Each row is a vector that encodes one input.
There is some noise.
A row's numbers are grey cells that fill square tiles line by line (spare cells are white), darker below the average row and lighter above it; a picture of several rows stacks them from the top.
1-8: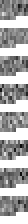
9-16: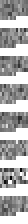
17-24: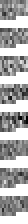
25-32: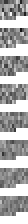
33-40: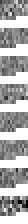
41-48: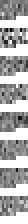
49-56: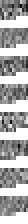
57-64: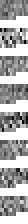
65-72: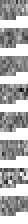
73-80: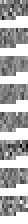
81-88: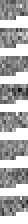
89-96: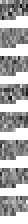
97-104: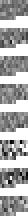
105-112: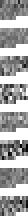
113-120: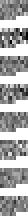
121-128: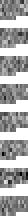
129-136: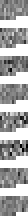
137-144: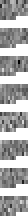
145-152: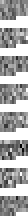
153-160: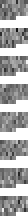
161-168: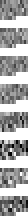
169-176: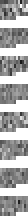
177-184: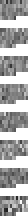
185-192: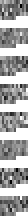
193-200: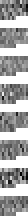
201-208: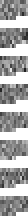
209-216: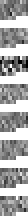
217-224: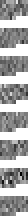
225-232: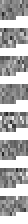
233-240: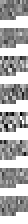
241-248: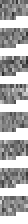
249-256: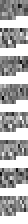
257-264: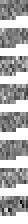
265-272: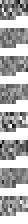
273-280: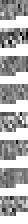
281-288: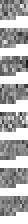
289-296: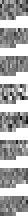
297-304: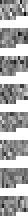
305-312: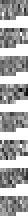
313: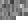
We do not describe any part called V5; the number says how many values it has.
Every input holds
either a point on a 7-point line, or a node of a 9-node tree and a value of V5.
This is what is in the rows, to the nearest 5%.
About 40% of them hold a point on a 7-point line. The rest hold a node of a 9-node tree and a value of V5.
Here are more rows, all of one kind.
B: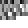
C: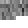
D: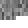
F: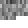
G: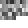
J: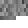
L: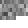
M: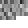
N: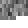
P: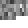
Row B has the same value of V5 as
J, M and N.
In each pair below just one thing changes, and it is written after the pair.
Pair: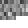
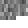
the node of the tree
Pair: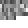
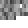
the node of the tree
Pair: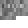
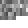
the value of V5
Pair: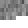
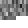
the node of the tree
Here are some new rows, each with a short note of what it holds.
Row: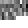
a node of a 9-node tree and a value of V5
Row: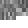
a node of a 9-node tree and a value of V5
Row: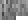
a node of a 9-node tree and a value of V5
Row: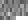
a node of a 9-node tree and a value of V5
